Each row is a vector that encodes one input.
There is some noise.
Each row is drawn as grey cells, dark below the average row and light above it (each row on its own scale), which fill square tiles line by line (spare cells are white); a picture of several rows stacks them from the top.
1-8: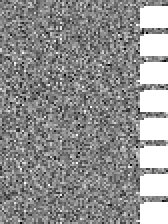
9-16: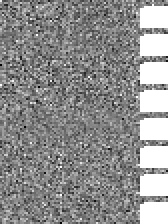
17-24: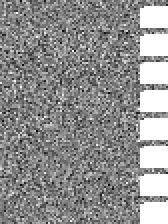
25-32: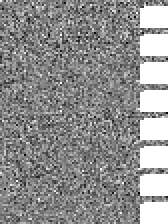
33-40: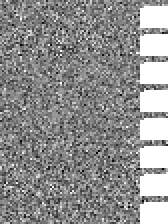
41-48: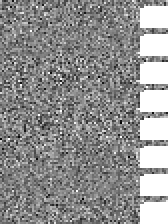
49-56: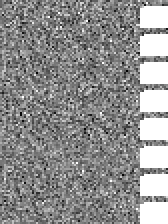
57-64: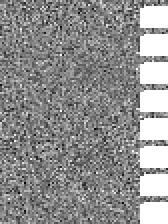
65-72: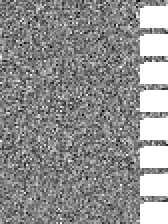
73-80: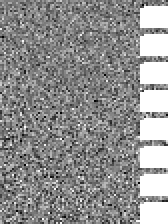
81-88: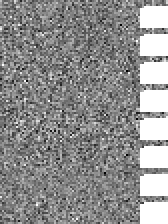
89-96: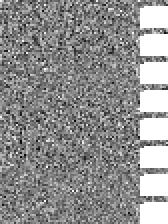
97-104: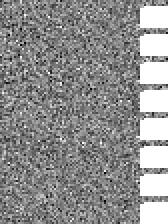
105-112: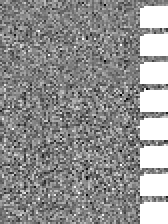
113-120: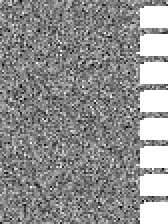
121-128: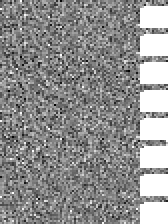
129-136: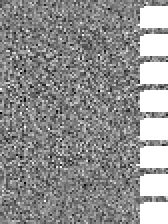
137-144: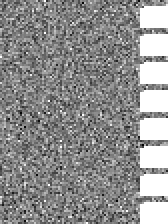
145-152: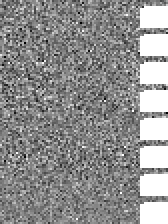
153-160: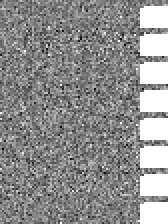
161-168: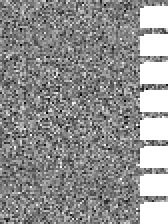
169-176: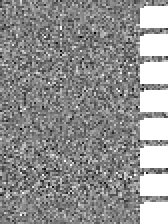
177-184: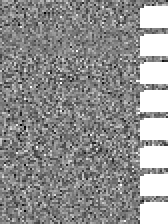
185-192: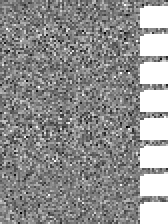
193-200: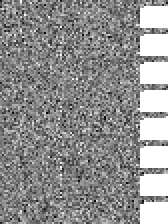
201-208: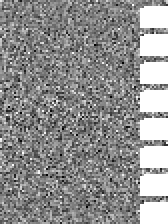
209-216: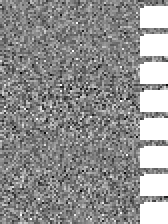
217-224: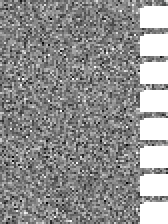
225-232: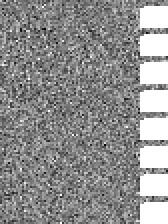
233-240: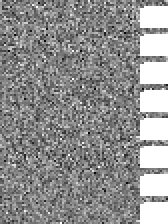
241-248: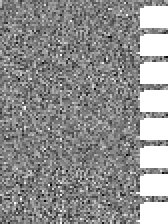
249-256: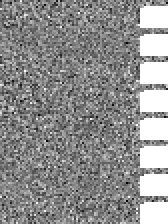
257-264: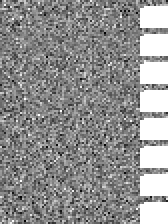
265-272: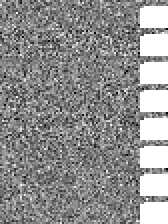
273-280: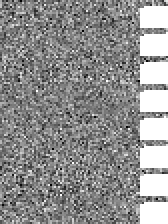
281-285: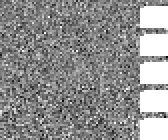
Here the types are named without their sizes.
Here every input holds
a list of points on a line.
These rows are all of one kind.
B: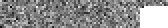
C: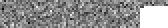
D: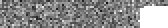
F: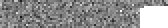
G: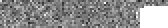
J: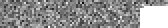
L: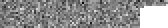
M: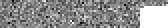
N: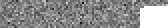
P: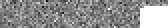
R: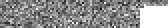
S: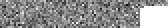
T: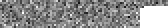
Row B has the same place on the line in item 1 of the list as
C, G and T.
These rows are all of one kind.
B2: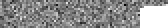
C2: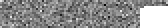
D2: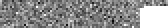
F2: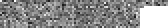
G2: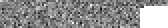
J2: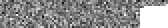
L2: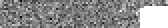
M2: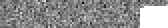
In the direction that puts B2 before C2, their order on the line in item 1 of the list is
B2, M2, J2, G2, F2, D2, L2, C2.
